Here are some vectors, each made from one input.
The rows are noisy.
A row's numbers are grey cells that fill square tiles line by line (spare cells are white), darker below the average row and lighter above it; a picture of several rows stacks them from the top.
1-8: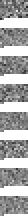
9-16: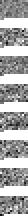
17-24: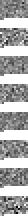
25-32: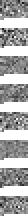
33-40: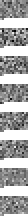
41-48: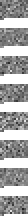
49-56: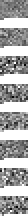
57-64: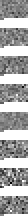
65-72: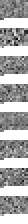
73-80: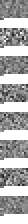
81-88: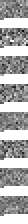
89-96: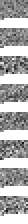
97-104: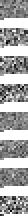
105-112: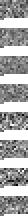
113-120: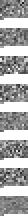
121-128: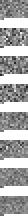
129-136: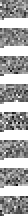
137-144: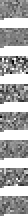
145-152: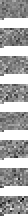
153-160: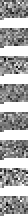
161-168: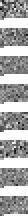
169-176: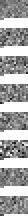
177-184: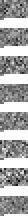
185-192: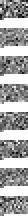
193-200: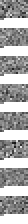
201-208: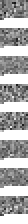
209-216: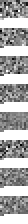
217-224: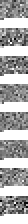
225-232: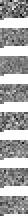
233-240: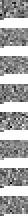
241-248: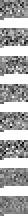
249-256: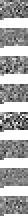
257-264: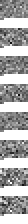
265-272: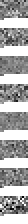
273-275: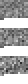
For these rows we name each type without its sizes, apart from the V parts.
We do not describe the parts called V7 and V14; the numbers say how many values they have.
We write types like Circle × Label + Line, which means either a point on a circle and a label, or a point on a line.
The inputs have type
Bool × Bool × Bool + Line + Tree + V7 × V14.
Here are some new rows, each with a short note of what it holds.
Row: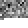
a node of a tree
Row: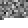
a value of V7 and a value of V14
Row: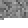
three true/false values
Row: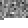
three true/false values
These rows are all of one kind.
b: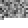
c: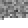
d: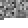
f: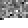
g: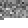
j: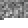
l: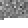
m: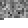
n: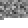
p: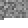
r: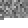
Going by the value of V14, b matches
c and d.
